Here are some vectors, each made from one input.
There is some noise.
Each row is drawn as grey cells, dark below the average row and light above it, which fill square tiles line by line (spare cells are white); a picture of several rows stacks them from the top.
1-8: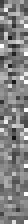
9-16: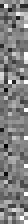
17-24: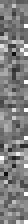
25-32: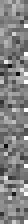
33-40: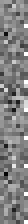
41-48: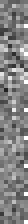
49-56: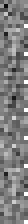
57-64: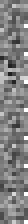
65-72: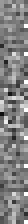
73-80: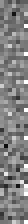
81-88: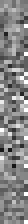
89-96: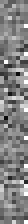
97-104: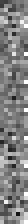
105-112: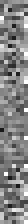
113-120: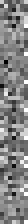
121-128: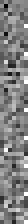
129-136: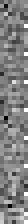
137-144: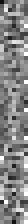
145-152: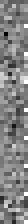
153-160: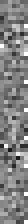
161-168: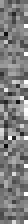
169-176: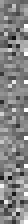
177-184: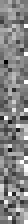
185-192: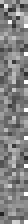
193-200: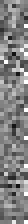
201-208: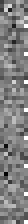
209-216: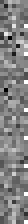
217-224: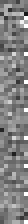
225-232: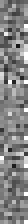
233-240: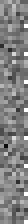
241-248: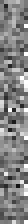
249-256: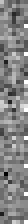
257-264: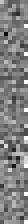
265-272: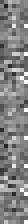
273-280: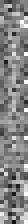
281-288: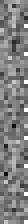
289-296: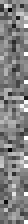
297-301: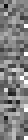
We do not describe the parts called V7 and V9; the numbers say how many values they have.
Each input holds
either a value of V7 and a value of V9, or a list of up to three points on an 8-point line.
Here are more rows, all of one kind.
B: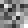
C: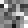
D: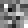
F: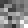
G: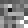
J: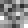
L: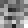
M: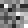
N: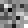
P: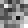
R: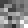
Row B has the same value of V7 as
F, J, P and R.
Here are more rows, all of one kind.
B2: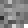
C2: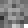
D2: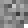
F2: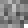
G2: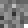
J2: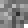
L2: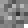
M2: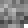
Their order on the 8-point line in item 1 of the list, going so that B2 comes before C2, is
B2, C2, M2, F2, D2, L2, J2, G2.
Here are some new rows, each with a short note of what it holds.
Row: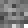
a list of two items
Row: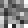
the empty list
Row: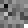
a list of one item
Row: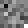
a list of one item
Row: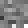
a list of two items
